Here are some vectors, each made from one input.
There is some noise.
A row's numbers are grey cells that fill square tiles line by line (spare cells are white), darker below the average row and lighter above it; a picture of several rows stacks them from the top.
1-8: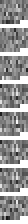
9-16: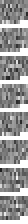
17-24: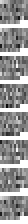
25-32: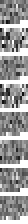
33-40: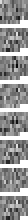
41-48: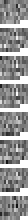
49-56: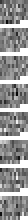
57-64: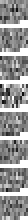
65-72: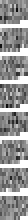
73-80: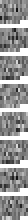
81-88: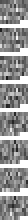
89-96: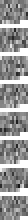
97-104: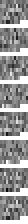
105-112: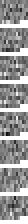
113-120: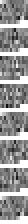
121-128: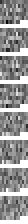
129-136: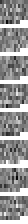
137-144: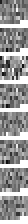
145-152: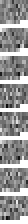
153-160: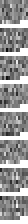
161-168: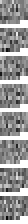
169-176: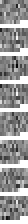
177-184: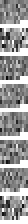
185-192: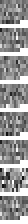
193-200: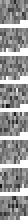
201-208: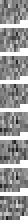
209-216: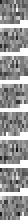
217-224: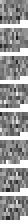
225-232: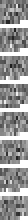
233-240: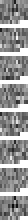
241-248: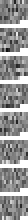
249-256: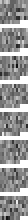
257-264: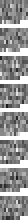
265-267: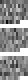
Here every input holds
a list of up to two points on an 8-point line.
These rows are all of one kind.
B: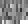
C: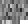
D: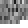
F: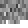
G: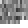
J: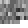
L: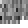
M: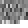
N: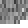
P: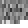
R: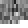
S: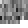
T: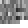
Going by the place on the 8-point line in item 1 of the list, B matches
C, M and P.
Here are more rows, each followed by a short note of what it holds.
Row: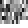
the empty list
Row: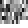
the empty list
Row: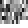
the empty list
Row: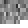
a list of two items
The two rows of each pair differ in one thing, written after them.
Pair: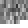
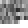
the place on the 8-point line in item 1 of the list
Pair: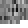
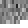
the place on the 8-point line in item 1 of the list
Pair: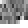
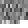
the place on the 8-point line in item 1 of the list
